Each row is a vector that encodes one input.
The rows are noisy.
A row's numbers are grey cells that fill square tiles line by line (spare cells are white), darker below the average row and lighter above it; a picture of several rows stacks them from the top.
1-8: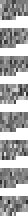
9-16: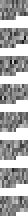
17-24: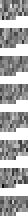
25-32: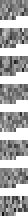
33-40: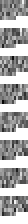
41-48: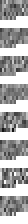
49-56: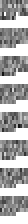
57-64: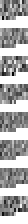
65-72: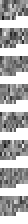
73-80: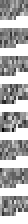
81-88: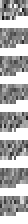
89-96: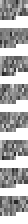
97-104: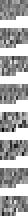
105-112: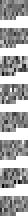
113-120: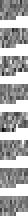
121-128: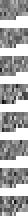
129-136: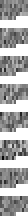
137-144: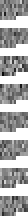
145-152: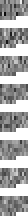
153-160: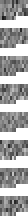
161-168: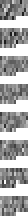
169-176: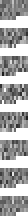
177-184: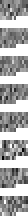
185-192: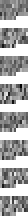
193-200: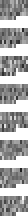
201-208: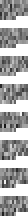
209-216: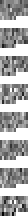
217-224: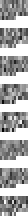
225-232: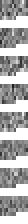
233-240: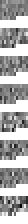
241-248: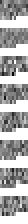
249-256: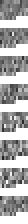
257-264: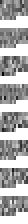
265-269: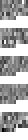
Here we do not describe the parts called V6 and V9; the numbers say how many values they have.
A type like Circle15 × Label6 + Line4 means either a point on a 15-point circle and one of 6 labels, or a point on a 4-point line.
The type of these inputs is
Line8 × V6 + List2(Bool × V9).
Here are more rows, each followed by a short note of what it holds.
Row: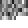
the empty list
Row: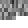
a point on an 8-point line and a value of V6
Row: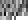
a list of one item
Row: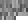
a list of one item
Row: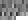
a list of two items
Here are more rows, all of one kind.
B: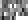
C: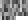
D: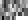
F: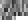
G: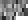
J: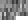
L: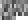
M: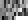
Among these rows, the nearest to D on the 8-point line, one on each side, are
B and L.
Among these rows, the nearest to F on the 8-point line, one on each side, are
J and M.
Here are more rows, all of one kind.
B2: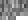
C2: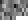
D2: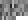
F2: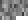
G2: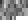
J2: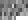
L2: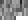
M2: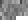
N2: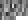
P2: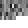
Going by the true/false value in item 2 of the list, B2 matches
D2 and F2.
